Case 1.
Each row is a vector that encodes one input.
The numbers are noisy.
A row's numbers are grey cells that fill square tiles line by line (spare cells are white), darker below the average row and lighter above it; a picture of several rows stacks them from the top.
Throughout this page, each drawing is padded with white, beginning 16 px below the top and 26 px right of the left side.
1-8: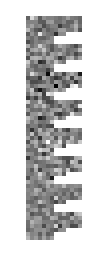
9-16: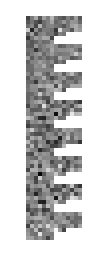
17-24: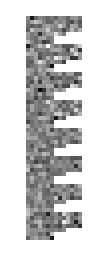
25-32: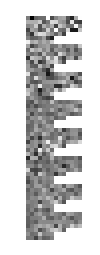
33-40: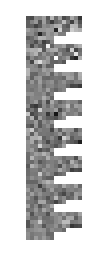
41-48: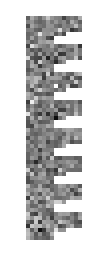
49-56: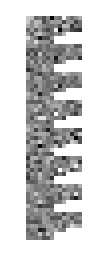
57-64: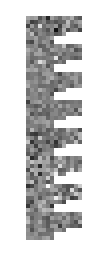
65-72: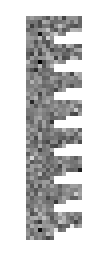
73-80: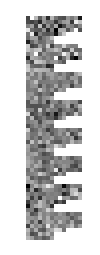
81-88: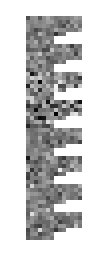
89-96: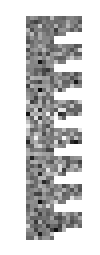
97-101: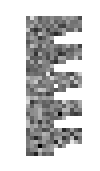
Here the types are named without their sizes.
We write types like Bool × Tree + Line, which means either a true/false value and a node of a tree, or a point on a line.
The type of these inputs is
Label + Line × Tree.
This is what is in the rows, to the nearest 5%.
About 35% of them hold a label. The rest hold a point on a line and a node of a tree.
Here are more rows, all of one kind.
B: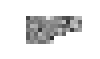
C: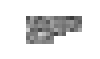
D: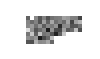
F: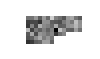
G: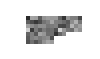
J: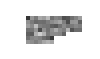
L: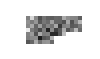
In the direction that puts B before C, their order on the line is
B, J, D, L, G, F, C.
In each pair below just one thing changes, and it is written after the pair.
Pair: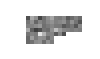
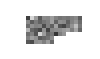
the place on the line
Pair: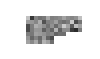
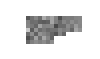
the node of the tree
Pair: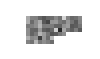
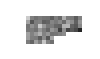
the node of the tree
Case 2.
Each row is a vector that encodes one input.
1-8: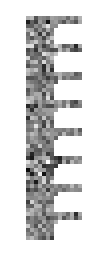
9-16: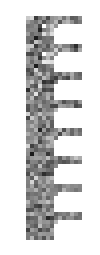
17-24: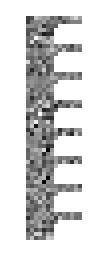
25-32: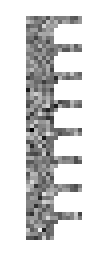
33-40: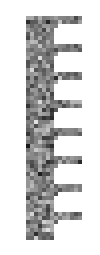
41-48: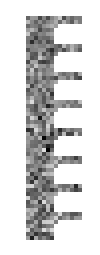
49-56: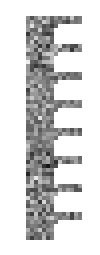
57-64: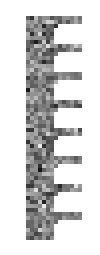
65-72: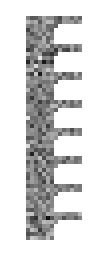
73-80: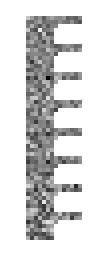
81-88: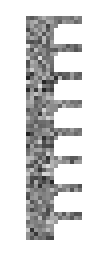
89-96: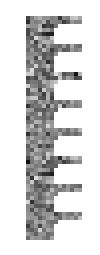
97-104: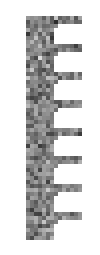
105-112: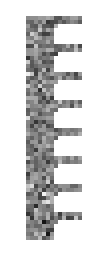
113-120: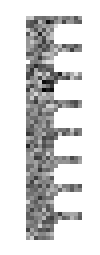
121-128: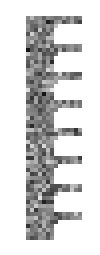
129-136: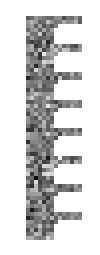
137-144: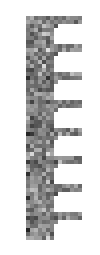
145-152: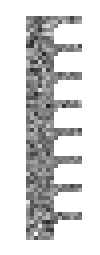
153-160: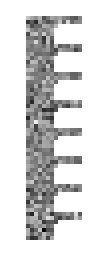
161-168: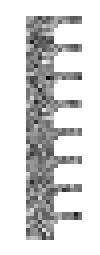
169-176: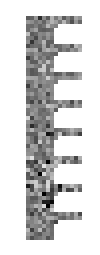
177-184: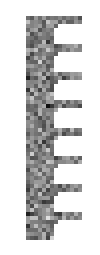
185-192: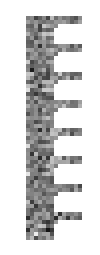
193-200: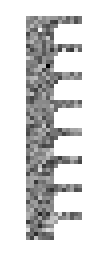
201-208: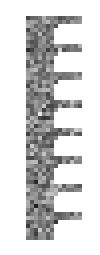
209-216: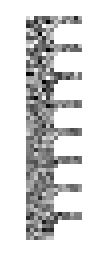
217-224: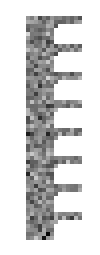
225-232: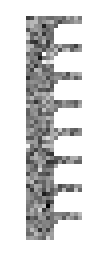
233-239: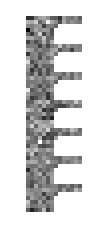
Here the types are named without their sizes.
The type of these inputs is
Bool × Label + Circle + Unit.
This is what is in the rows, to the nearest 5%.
About 45% of them hold a point on a circle. About 5% of them hold a fixed value. The rest hold a label and a true/false value.
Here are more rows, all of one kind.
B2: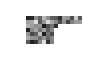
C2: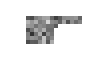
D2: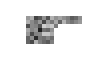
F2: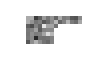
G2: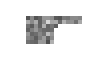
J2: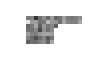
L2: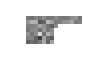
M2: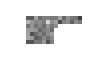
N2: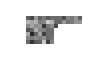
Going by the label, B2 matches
G2 and J2.
